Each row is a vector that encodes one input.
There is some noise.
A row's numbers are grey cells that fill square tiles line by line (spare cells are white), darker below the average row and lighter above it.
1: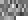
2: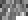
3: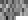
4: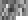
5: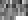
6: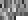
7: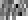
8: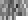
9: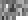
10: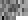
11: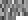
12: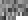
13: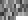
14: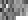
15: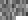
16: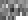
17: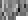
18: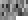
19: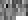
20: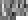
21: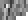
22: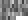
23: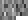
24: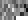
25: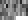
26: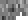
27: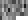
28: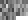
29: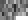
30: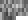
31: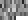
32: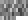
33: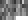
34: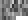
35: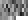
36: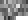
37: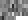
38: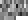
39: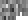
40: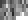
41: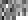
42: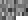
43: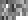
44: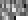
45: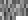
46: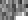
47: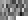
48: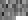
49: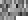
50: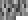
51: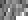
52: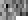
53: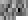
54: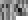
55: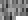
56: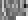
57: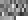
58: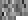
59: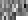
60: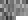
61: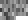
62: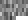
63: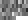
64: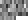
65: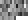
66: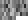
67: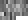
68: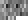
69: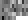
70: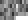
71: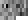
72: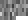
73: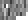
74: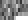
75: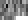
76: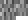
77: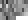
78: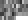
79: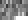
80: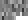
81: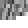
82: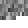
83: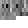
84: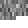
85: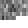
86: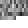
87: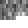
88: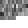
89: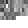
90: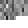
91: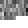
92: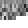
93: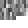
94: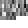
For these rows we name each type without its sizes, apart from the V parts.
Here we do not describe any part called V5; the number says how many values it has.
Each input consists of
a node of a tree and a value of V5, together with either a fixed value, or four true/false values.
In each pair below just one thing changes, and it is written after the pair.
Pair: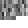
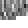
the node of the tree
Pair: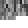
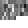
the value of V5
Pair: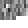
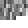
one of the four true/false values
